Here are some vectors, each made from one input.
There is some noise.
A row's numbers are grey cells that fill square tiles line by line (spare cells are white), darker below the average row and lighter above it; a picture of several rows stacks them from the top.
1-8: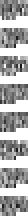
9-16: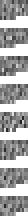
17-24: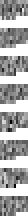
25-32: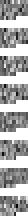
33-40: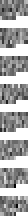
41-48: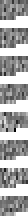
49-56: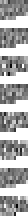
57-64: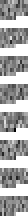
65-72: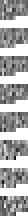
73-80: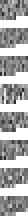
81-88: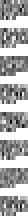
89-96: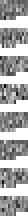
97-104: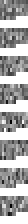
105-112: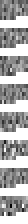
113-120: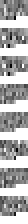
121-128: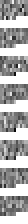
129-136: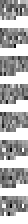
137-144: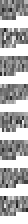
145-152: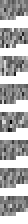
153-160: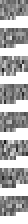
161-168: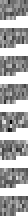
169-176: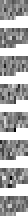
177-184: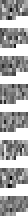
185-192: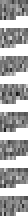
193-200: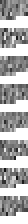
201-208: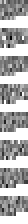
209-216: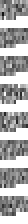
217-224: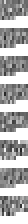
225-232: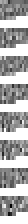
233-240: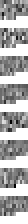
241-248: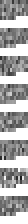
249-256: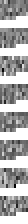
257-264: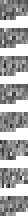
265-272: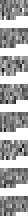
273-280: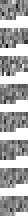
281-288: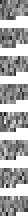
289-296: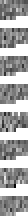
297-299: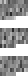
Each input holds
a point on a 7-point line, together with either one of 8 labels, or a point on a 7-point line and a true/false value.
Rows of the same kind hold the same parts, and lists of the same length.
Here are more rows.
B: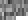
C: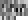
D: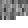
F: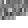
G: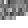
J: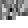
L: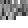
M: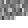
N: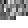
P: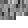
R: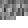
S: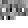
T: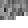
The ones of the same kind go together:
B, D, F, G, M, R, T
C, J, L, N, P, S

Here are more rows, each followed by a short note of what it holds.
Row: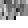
one of 8 labels and a point on a 7-point line
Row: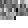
one of 8 labels and a point on a 7-point line
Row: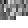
one of 8 labels and a point on a 7-point line
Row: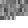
a point on each of two 7-point lines and a true/false value
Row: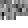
one of 8 labels and a point on a 7-point line
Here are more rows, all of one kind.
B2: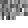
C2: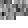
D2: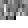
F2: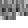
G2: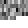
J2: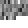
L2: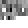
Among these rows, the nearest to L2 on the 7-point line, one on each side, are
B2 and J2.
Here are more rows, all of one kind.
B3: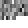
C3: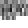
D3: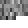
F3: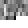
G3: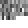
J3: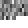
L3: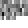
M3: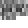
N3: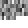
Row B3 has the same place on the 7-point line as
G3, J3 and N3.
